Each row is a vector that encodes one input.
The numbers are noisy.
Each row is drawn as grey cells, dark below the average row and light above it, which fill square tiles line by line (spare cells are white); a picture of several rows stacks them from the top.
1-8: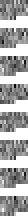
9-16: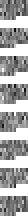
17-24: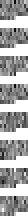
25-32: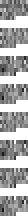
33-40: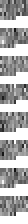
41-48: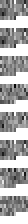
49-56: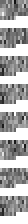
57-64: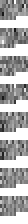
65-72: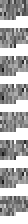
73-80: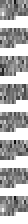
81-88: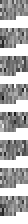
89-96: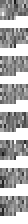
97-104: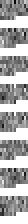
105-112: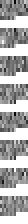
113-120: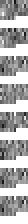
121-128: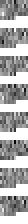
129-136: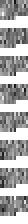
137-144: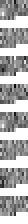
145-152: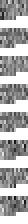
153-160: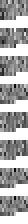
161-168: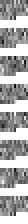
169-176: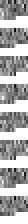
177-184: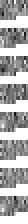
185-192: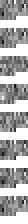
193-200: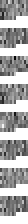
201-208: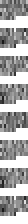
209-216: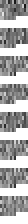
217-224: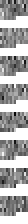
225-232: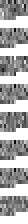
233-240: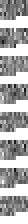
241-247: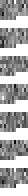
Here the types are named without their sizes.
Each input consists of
a point on a circle and a true/false value.
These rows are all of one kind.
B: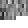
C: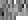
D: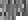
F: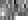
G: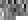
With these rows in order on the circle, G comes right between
D and F.
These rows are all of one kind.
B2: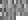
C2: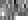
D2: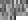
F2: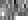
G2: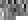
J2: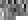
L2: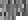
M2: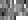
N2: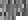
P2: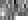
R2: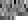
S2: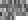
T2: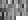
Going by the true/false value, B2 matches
D2, M2 and T2.
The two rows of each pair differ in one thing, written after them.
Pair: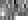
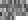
the place on the circle
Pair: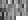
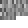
the place on the circle
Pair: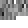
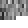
the place on the circle
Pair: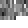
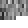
the place on the circle
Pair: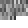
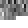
the true/false value
